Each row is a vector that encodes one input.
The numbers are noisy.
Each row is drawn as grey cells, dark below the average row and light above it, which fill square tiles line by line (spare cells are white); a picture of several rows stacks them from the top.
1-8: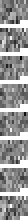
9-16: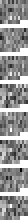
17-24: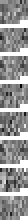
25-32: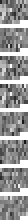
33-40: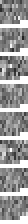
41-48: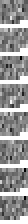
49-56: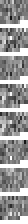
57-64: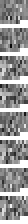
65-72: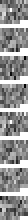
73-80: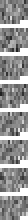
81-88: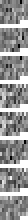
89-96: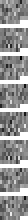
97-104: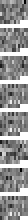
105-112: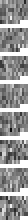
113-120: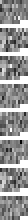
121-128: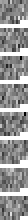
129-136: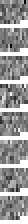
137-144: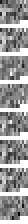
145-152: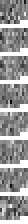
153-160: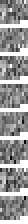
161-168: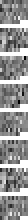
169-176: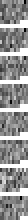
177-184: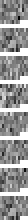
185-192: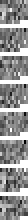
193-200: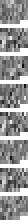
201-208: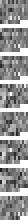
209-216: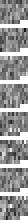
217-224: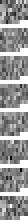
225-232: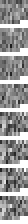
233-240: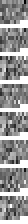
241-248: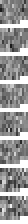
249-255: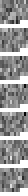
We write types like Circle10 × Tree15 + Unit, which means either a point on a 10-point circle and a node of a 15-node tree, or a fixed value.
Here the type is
Label8 × (Tree10 + Unit) + Tree11.
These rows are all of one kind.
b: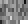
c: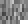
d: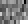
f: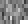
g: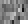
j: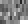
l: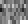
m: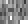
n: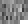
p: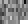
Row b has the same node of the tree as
d, g and j.
